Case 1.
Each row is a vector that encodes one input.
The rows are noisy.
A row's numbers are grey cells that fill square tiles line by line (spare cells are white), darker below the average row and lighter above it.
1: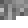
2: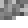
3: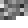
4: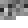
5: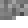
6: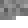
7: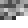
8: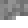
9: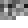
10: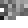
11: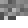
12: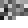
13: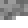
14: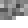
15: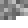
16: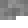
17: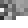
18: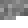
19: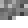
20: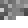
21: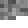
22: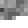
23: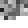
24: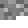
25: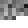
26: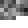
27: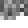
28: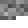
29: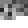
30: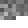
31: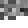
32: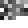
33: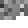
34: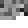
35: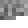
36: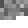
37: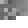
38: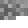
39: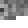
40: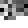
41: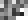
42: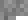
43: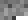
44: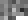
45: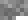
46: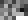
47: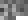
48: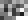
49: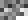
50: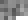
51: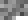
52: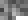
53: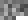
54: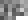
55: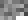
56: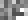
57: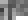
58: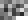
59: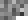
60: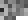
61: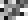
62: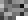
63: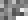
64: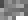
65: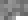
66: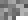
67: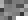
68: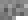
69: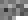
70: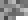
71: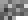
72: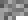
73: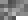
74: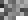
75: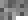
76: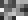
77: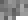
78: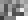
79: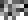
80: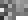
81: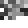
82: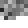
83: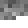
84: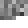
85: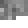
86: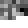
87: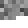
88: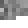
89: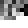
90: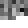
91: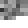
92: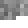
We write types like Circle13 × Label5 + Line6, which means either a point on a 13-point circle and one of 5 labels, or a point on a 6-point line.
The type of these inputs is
Bool × Bool × Bool + Line8.
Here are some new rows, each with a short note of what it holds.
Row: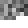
a point on an 8-point line
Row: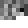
a point on an 8-point line
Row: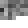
a point on an 8-point line
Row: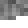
a point on an 8-point line
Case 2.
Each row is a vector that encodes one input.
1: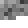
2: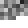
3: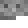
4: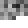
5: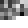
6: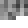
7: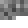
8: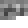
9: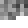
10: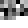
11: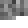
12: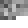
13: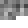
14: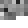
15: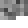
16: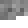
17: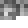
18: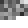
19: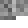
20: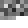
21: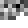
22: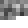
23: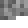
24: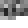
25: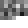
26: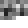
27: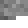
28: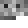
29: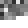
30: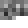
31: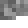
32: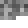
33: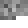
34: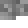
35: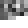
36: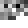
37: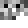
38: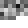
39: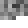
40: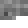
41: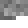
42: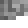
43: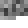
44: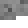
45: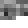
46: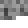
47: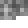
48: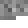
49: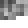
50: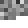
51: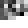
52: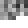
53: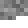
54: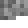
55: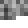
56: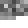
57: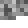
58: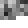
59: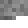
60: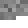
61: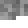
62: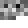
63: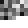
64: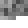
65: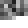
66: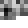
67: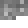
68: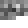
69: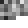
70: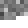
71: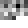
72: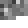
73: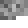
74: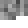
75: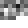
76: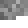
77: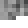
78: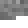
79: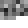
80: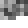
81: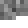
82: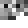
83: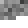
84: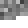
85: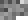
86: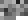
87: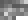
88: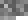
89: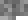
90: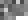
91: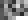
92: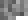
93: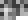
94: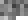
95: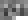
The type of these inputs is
Bool × Bool × Bool × Bool + Line9.
